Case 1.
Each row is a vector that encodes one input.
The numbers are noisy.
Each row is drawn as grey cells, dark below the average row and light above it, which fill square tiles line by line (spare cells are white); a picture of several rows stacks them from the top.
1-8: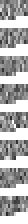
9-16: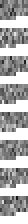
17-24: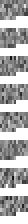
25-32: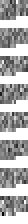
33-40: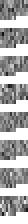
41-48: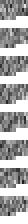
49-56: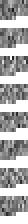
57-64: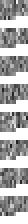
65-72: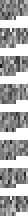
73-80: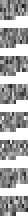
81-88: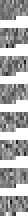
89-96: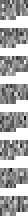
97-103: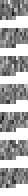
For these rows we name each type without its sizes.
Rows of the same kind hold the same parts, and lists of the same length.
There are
2 kinds of row.
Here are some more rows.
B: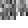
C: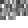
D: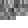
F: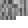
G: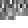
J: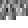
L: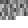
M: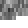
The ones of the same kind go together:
B, D, F, M
C, G, J, L

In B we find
a point on a line and a true/false value.
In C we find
a label.
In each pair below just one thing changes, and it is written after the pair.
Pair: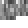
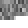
the true/false value
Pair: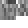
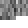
the true/false value
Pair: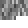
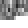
the place on the line
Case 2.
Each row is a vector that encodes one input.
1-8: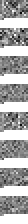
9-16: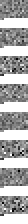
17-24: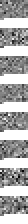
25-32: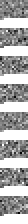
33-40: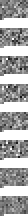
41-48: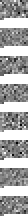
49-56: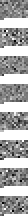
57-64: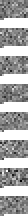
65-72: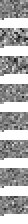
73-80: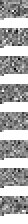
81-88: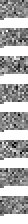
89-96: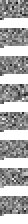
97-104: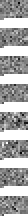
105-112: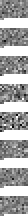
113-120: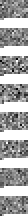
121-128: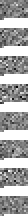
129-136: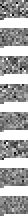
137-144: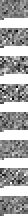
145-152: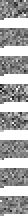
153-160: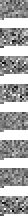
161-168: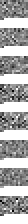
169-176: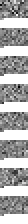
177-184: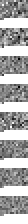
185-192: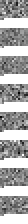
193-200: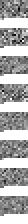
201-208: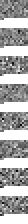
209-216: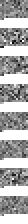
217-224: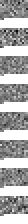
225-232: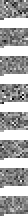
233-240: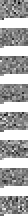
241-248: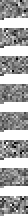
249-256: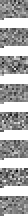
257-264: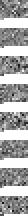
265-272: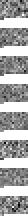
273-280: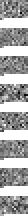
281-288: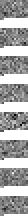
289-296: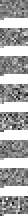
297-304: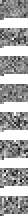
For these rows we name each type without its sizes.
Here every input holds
a point on a line, together with either a point on a circle, or a point on a line.
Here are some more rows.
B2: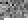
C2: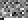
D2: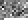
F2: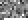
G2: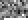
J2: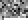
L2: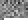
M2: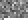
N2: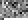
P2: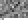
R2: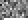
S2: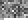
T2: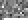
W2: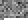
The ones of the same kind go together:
B2, L2, M2, P2, T2, W2
C2, D2, F2, G2, J2, N2, R2, S2

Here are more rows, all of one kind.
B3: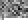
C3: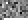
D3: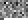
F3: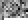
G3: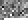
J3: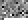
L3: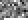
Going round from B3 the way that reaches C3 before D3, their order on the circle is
B3, F3, L3, C3, D3, J3, G3.
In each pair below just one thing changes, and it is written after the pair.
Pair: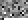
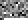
the place on the line
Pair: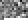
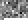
the place on the circle
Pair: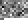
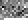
the place on the line
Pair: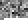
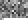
the place on the line
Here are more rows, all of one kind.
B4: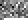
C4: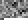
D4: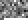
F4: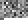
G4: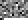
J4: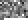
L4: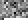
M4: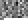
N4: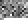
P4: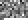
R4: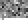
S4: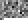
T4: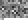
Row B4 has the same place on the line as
G4 and J4.
